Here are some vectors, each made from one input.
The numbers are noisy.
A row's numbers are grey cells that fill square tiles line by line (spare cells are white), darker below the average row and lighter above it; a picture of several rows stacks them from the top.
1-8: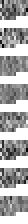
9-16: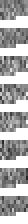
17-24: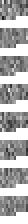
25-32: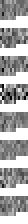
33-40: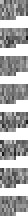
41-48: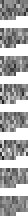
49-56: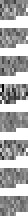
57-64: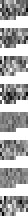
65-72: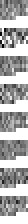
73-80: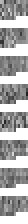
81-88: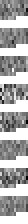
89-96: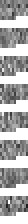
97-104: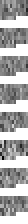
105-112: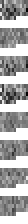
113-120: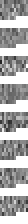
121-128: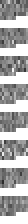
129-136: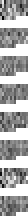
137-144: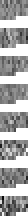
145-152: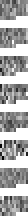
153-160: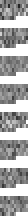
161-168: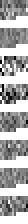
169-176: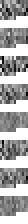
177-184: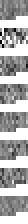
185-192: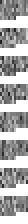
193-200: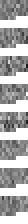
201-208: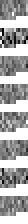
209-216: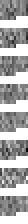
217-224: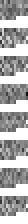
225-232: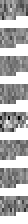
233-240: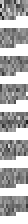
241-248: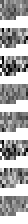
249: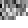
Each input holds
a point on a 10-point line, together with either a point on a 5-point circle, or a point on an 8-point line.
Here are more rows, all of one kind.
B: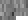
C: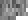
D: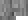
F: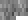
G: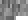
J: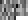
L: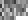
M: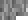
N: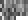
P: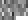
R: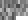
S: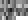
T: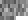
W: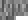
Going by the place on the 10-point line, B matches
G, P and W.
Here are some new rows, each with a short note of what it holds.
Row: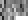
a point on a 5-point circle and a point on a 10-point line
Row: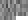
a point on a 5-point circle and a point on a 10-point line
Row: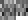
a point on a 5-point circle and a point on a 10-point line
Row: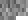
a point on an 8-point line and a point on a 10-point line
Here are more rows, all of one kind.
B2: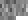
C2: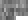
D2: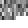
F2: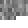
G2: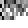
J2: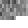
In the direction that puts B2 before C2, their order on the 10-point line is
F2, B2, J2, G2, C2, D2.
